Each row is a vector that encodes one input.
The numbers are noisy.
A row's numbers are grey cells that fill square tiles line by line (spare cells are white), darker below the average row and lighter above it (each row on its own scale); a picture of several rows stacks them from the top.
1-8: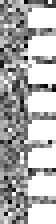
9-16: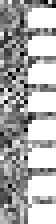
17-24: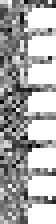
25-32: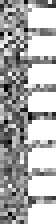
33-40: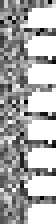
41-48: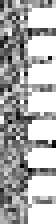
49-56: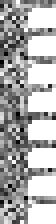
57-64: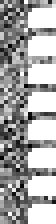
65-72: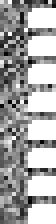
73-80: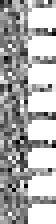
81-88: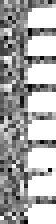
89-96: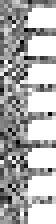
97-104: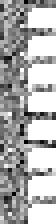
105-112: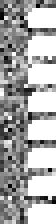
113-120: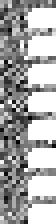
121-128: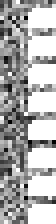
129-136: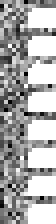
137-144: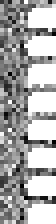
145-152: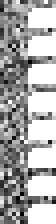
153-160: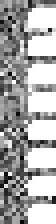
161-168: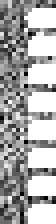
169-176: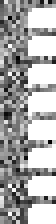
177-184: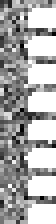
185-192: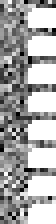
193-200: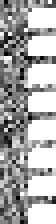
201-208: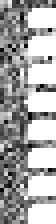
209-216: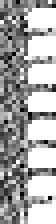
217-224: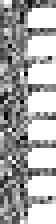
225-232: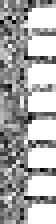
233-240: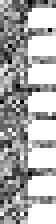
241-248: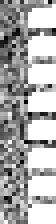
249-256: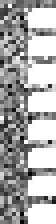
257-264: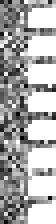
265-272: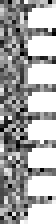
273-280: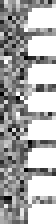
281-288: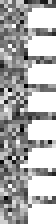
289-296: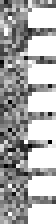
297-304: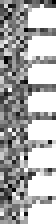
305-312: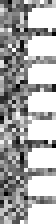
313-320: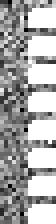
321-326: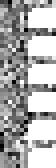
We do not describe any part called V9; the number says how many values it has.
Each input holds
a list of up to two items, each a true/false value and a value of V9.
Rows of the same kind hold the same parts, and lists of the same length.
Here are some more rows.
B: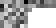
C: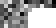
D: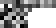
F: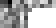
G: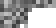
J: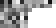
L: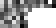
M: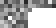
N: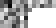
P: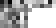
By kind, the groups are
B, F, G, M, N
C
D, J, L, P

